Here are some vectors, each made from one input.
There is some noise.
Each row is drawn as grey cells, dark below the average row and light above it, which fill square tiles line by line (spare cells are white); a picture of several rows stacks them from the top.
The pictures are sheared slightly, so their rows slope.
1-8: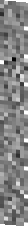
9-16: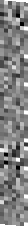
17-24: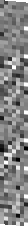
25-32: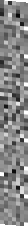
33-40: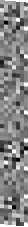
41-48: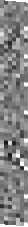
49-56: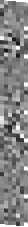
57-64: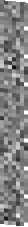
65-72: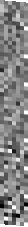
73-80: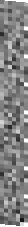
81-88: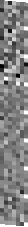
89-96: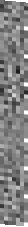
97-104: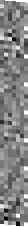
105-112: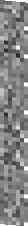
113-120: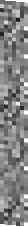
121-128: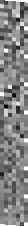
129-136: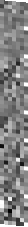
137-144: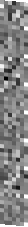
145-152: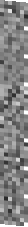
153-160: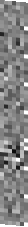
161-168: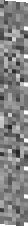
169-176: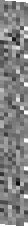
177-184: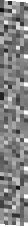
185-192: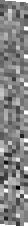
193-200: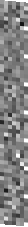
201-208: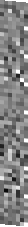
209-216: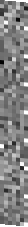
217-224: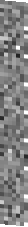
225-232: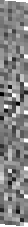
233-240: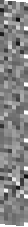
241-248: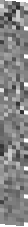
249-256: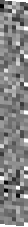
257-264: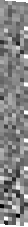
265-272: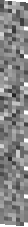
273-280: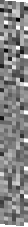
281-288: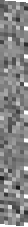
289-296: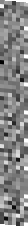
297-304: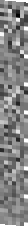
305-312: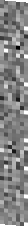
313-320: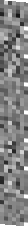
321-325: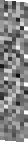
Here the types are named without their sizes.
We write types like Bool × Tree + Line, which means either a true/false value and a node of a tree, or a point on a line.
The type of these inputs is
(Bool × Bool × Bool + Unit) × Line.
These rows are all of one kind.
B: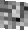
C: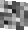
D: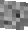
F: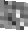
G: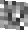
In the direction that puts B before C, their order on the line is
F, G, B, D, C.
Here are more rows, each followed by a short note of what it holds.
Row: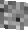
a point on a line
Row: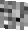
a point on a line
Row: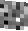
a point on a line and three true/false values
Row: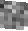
a point on a line and three true/false values
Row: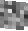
a point on a line and three true/false values
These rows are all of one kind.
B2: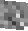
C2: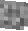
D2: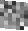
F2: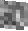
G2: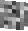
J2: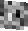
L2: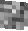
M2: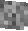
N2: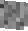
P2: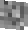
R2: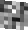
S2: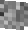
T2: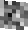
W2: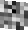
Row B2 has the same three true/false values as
G2, M2 and W2.
